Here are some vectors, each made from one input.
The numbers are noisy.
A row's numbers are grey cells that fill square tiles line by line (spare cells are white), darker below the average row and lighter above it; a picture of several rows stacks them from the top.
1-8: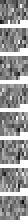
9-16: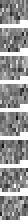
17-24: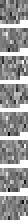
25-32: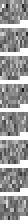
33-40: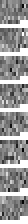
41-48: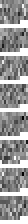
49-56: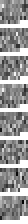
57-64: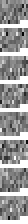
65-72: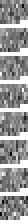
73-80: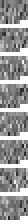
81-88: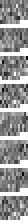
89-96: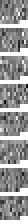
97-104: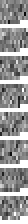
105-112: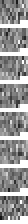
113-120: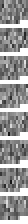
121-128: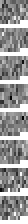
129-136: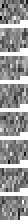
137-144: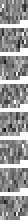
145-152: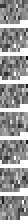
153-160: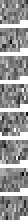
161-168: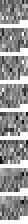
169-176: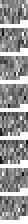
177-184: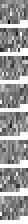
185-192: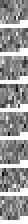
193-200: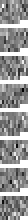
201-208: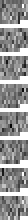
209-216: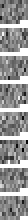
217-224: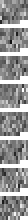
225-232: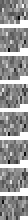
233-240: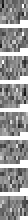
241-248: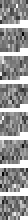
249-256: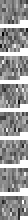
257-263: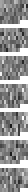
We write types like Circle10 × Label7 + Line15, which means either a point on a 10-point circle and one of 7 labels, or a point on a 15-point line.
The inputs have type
Bool × Line8 + (Circle8 + Line6) × List3(Line4).
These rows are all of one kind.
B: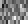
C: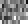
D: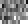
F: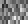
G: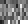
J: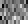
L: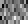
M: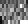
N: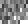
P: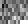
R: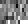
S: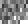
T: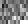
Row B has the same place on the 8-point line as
P and T.
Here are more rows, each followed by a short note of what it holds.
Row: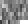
a point on a 6-point line, together with a list of three items
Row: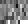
a point on an 8-point line and a true/false value
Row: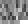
a point on an 8-point circle, together with a list of one item
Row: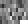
a point on an 8-point circle, together with a list of three items
